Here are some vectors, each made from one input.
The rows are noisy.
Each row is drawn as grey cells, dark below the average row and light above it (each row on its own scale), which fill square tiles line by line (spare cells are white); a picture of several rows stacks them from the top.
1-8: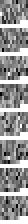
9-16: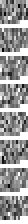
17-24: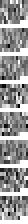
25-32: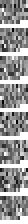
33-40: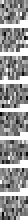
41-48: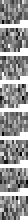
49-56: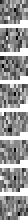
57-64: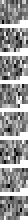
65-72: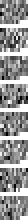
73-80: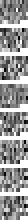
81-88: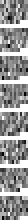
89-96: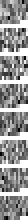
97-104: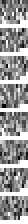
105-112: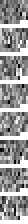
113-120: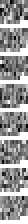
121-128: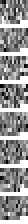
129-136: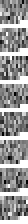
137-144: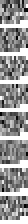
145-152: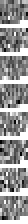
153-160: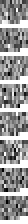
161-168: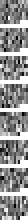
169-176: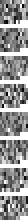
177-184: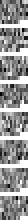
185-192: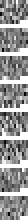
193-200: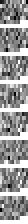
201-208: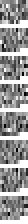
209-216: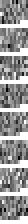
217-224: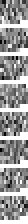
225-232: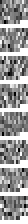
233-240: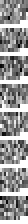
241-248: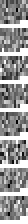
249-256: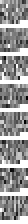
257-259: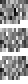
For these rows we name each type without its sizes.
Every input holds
a point on a circle and a true/false value.
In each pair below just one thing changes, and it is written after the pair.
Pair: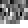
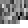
the place on the circle
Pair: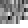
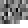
the true/false value
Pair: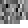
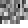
the true/false value
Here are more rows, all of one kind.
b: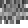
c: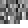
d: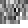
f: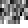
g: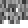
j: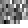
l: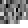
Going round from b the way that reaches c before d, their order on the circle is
b, c, j, d, f, g, l.
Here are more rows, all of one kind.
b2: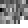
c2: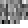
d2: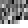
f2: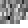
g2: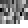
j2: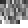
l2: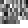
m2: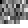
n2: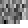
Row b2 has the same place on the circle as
g2 and j2.
